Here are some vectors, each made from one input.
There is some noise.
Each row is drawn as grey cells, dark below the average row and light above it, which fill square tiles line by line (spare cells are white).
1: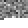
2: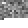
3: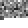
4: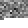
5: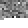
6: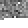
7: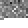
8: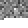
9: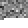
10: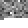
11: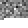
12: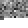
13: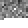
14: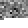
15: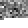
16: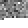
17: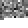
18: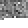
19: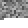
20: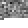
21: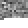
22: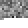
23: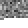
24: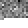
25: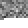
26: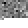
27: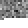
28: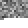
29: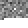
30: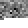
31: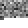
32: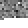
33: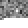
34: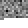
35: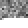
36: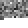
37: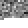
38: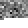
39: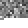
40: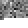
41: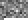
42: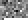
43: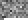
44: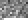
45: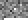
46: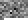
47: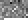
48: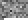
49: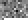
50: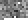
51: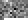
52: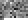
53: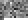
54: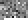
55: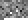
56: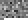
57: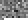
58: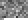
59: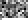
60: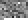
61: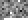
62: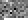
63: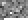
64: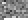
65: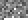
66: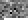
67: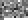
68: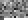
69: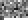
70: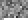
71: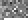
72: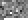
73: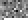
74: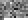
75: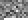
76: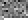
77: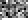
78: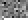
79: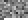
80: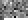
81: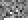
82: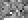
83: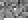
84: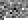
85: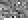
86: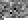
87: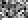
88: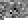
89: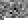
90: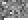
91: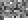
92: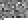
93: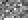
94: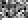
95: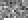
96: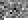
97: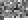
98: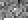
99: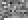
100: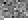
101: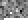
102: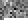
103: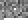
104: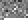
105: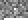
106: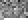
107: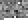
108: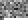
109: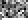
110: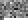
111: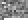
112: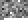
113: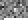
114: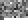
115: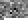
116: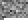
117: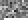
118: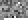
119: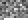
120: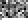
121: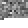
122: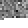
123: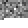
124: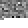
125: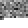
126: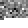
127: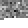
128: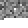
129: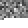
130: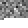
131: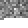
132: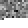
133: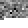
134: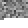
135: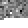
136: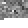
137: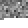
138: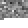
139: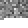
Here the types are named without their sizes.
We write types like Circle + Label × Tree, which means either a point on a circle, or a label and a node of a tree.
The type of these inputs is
List(Line).
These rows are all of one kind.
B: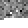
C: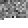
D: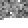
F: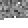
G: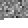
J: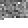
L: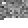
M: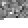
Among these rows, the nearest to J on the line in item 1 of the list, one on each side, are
C and F.
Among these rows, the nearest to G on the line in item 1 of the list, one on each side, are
F and M.
